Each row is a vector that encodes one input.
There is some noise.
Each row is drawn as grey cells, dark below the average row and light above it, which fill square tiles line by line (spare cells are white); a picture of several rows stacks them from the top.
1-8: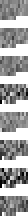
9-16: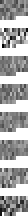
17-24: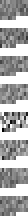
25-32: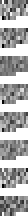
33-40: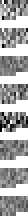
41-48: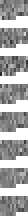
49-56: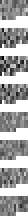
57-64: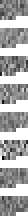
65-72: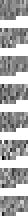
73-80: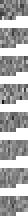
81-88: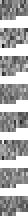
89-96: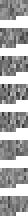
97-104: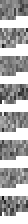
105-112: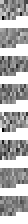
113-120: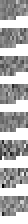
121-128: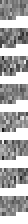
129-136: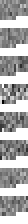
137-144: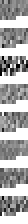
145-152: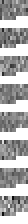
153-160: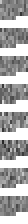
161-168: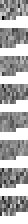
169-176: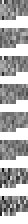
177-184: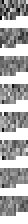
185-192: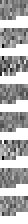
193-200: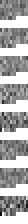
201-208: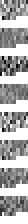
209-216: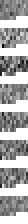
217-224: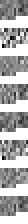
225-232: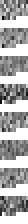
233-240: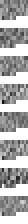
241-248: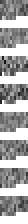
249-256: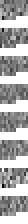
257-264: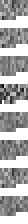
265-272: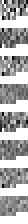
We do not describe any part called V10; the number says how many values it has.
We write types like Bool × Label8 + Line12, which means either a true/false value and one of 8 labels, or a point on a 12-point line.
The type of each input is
Bool × Bool × Bool × V10 + Circle9.
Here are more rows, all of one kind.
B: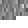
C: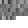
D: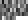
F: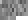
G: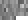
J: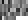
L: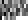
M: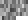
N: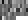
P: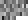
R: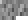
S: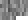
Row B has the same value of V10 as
G, J, N and P.
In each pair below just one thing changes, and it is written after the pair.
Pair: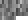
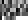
one of the three true/false values
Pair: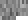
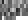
one of the three true/false values
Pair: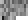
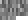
one of the three true/false values
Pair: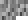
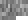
the value of V10
